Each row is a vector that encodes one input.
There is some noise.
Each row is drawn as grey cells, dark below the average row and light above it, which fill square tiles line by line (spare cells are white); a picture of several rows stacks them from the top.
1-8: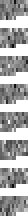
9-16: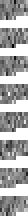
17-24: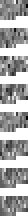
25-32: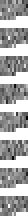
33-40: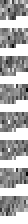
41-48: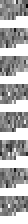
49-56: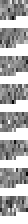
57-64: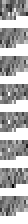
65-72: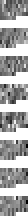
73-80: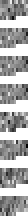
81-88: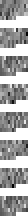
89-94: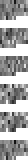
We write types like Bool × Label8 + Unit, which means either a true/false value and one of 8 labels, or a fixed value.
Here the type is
Line5 + Line7.
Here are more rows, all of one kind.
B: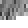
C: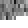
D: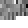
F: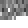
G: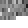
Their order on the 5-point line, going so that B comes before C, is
B, C, F, G, D.
